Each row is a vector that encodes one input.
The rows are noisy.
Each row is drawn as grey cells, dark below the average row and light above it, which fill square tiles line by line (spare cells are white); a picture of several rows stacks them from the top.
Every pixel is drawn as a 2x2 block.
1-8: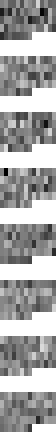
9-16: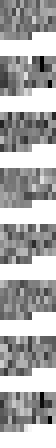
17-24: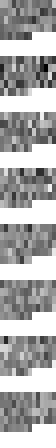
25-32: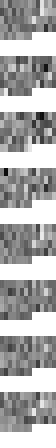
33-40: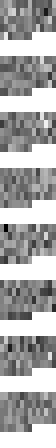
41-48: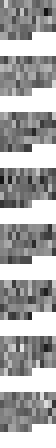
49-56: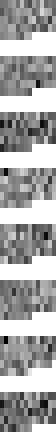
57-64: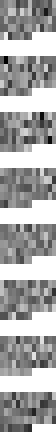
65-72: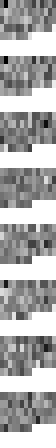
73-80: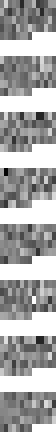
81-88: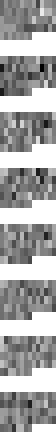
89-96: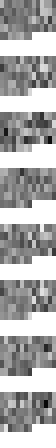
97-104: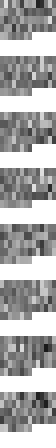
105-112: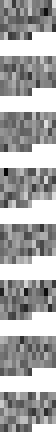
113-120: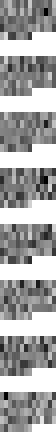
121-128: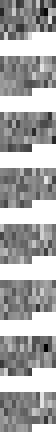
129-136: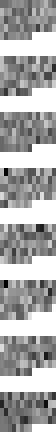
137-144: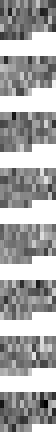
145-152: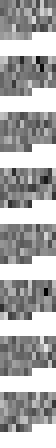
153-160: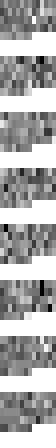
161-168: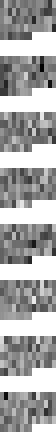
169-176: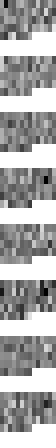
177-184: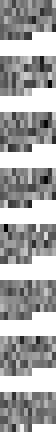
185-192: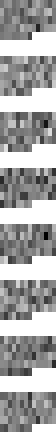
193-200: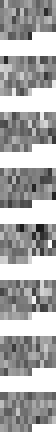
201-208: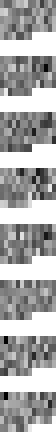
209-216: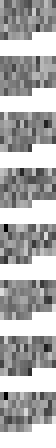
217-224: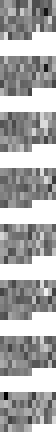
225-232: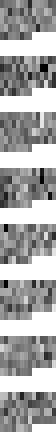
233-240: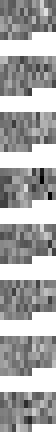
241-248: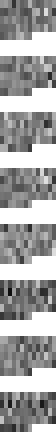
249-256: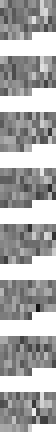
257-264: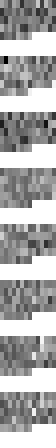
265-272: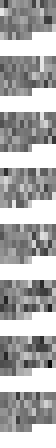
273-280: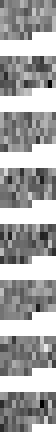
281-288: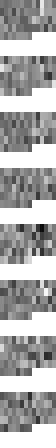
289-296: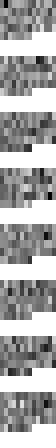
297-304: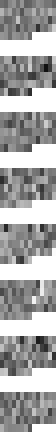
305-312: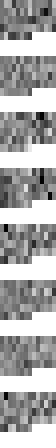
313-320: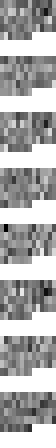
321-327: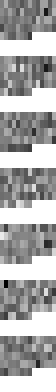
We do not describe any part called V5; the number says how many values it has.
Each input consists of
a node of a 10-node tree, together with either a point on a 6-point line, or a value of V5.
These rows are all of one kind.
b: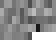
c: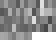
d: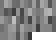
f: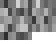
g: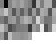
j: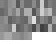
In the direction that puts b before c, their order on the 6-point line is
g, f, b, d, j, c.
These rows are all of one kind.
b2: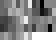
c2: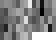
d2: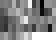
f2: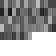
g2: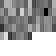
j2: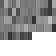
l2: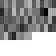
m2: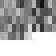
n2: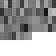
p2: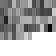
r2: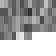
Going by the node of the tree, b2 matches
d2, g2 and l2.
